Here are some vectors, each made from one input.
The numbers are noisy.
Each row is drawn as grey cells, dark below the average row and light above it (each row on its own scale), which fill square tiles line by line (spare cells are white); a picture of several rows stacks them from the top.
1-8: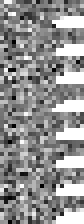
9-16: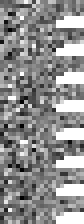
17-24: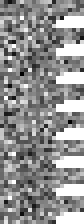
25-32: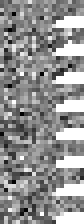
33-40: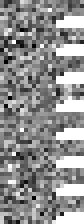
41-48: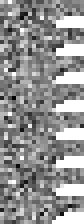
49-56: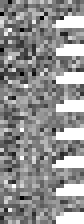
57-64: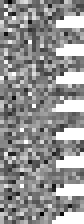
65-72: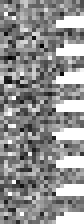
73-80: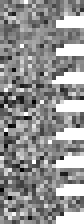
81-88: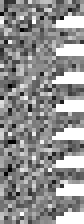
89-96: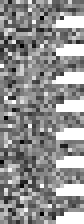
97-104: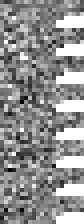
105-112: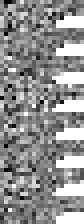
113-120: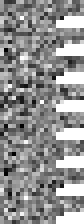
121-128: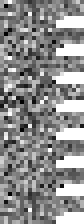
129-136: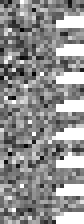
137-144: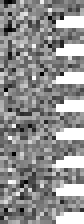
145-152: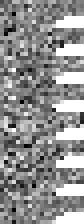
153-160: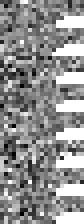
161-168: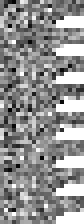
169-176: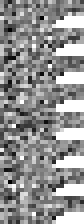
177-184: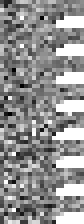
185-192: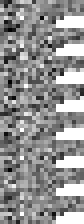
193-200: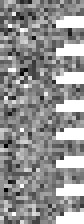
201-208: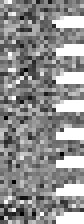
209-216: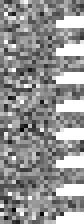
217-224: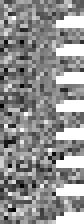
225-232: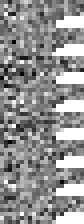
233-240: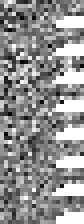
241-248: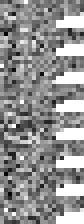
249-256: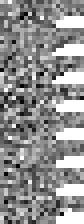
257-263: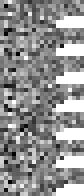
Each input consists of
either a point on a 13-point line, or a node of a 13-node tree and three true/false values.
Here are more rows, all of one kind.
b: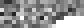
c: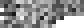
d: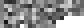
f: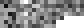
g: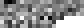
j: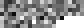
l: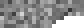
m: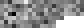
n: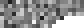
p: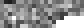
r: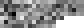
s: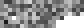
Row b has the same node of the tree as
c, j and r.
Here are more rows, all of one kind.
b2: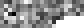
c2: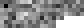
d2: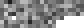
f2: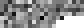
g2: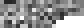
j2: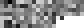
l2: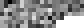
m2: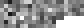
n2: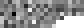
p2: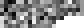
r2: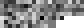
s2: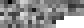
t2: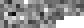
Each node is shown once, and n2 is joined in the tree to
f2.
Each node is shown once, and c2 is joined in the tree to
l2 and r2.
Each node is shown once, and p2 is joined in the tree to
f2 and r2.
